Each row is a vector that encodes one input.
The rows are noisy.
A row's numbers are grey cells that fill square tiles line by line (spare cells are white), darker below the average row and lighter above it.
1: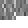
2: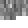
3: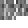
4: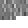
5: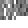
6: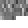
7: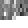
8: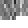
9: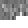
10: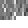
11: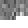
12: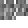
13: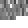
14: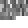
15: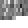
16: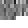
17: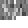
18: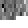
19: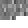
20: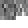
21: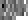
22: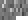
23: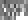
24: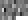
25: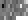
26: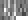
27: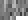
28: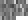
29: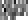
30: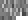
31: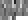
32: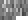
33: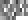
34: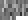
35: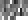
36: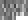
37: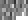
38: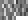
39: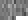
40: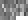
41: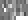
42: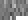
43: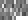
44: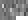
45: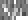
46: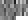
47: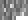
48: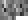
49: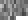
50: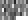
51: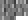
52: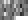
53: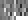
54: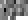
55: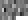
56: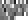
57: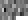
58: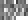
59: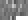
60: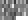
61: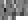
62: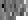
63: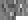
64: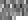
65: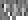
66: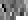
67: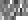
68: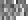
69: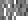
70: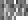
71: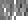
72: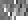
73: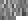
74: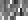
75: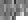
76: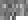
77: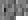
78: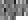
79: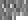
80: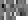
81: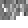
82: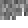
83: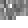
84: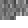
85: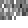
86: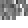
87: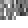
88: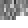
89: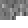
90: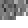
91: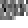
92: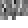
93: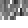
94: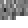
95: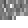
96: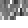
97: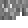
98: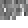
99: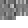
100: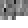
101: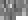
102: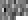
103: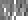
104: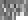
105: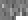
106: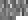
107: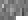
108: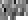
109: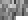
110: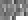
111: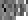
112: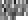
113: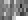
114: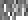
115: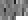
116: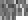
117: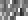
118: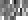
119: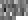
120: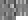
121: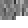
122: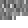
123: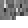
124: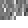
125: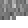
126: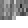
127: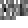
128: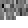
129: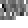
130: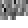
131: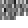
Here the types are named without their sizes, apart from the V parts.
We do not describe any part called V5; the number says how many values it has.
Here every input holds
a point on a line, together with either three true/false values, or a value of V5.
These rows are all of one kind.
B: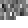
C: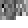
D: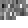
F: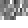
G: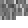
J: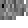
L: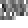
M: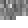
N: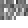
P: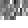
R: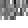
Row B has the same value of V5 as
C, D, J and L.
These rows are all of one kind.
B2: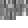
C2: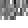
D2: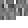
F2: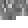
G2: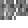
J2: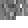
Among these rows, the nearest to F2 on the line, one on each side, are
C2 and J2.
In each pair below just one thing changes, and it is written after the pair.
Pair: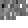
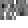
the place on the line
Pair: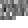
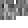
the place on the line
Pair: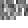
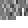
the value of V5
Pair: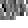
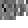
the value of V5
